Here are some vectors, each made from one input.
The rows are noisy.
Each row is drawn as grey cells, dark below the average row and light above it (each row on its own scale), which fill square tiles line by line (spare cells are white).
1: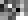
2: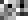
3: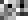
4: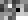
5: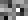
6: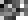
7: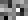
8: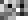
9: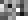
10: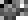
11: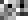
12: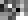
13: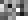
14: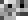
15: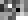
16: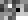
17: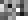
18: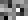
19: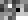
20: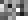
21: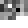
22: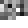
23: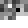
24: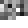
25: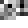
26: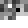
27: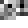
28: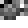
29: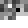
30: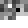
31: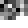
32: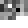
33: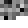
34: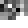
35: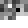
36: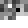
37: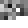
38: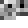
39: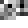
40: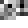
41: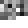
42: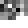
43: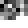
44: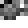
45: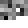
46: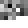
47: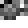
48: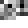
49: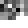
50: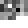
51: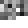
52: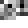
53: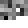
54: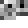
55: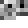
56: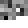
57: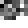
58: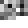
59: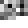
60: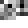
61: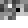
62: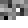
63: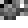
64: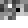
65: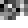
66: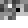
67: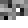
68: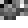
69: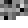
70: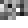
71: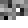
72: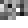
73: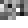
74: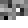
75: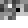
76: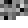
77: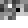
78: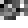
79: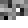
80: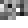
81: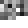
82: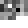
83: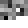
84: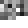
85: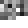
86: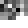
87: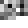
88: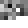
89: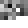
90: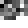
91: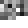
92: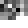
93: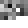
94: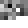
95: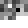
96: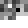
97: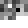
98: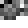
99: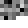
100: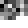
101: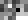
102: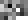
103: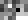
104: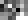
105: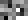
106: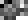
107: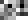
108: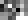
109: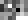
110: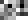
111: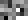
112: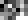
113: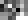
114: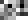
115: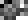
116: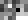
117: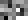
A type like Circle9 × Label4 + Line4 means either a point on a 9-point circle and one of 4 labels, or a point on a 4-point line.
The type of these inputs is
Line13.
